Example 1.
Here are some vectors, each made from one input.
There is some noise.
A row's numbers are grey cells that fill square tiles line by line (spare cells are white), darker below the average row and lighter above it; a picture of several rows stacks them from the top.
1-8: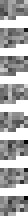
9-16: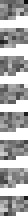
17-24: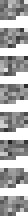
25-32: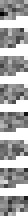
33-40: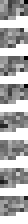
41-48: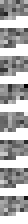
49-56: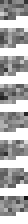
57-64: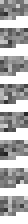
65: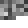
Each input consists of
a point on a 4-point line and a true/false value.
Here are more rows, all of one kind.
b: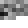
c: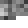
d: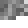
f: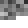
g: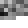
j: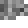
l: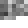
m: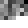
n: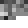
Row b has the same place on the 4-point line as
g and m.
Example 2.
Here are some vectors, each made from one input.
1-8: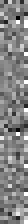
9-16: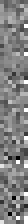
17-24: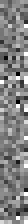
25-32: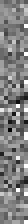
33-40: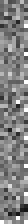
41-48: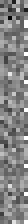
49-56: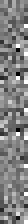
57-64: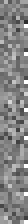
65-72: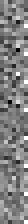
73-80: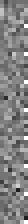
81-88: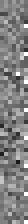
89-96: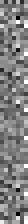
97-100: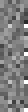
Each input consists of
a point on a 4-point line and a true/false value.
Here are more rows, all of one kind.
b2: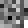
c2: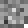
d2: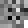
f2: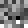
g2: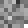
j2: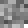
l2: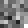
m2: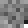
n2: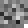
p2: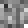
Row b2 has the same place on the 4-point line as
d2, l2 and n2.
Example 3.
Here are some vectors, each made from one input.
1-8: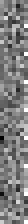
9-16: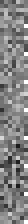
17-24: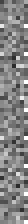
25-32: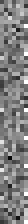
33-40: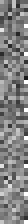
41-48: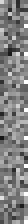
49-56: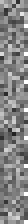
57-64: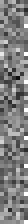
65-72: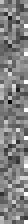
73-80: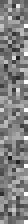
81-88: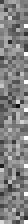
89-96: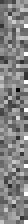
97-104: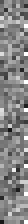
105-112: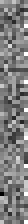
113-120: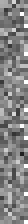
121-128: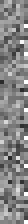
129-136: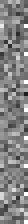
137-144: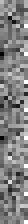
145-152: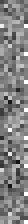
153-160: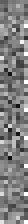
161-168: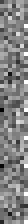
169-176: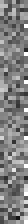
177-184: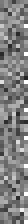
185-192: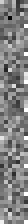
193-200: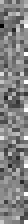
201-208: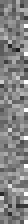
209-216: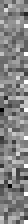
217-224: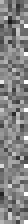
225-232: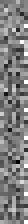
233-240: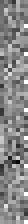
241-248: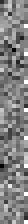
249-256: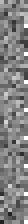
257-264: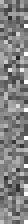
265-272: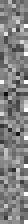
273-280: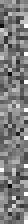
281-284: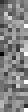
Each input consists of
a point on an 8-point circle and a true/false value.
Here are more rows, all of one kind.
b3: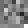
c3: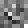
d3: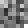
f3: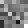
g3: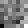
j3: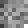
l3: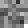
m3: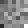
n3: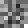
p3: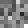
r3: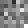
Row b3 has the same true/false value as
j3, m3, p3 and r3.
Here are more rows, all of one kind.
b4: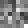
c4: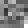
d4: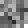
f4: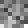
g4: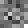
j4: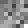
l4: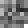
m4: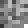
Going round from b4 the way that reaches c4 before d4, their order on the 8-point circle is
b4, m4, j4, c4, f4, l4, d4, g4.
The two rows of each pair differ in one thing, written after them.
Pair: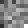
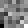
the true/false value
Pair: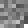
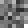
the true/false value
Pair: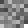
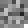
the place on the 8-point circle
